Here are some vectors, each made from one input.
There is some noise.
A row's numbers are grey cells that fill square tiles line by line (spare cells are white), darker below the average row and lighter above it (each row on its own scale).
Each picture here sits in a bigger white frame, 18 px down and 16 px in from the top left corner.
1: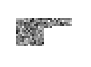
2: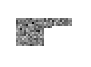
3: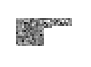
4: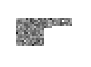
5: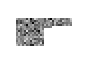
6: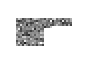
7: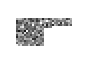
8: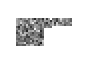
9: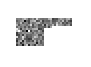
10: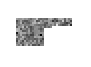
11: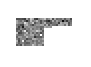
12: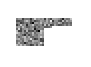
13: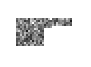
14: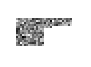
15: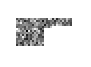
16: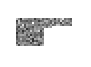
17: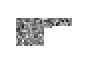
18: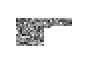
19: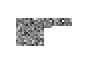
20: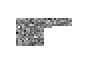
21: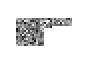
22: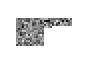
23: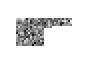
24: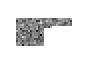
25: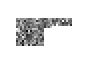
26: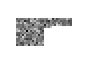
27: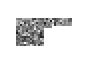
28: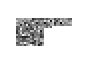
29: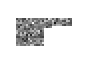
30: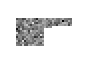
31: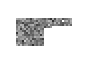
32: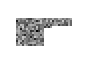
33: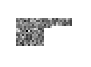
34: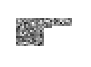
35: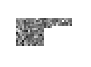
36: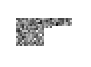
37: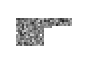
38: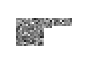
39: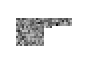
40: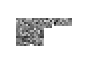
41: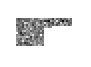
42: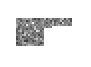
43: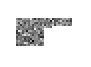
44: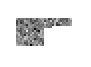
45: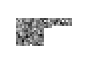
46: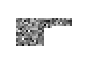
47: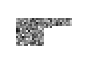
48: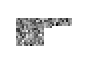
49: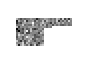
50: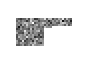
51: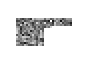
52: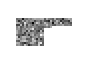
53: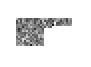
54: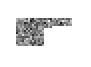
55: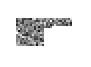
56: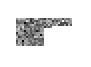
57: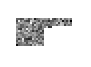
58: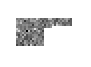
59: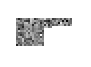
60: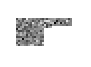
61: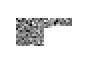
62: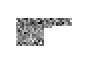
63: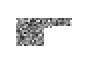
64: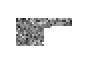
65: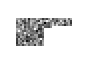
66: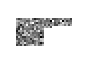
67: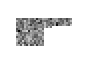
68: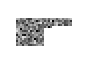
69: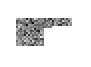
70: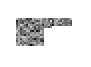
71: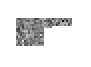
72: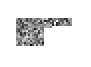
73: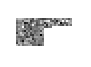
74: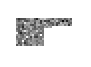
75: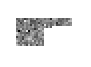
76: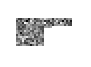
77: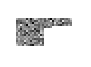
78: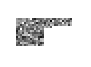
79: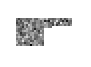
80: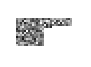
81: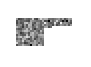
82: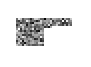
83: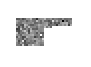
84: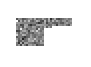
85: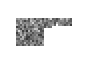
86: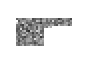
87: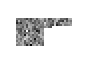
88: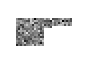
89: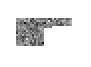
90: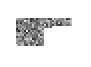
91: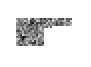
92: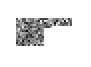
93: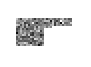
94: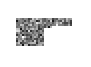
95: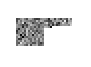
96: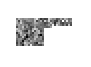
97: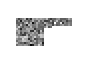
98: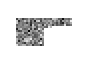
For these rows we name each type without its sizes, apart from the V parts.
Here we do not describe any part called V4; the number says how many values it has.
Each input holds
a true/false value, together with either a point on a line, or a value of V4.
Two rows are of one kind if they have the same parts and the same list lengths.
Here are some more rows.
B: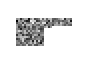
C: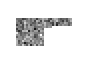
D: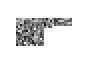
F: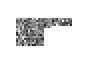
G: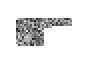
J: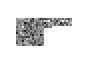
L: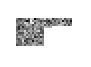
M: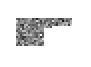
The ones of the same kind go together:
B, D, F, G, J, L
C, M

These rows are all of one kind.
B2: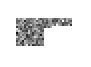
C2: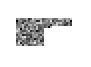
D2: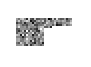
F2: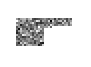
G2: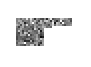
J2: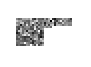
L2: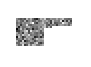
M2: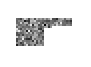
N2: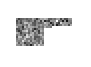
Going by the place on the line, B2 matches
C2, F2 and M2.
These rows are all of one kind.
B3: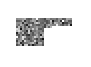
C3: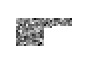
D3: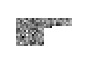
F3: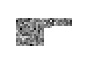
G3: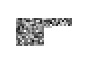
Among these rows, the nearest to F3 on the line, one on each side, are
B3 and G3.
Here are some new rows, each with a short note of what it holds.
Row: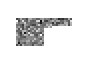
a true/false value and a value of V4
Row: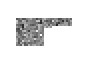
a true/false value and a value of V4
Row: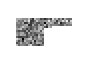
a true/false value and a value of V4
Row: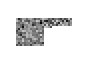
a point on a line and a true/false value
